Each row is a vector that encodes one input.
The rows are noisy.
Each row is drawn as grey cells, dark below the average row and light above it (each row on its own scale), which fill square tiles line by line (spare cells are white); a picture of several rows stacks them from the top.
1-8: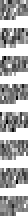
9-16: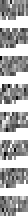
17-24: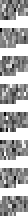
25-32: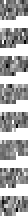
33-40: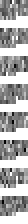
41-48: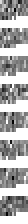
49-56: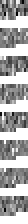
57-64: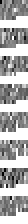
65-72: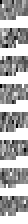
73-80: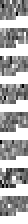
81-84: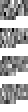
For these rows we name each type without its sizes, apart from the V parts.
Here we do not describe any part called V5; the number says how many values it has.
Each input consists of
a point on a circle, together with either three true/false values, or a value of V5.
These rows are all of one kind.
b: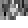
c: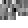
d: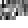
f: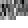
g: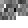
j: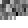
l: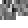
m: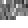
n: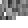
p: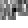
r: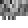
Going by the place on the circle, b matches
m and r.
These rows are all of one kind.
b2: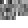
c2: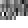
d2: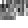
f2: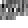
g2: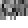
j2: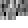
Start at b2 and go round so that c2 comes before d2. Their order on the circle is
b2, j2, c2, g2, f2, d2.
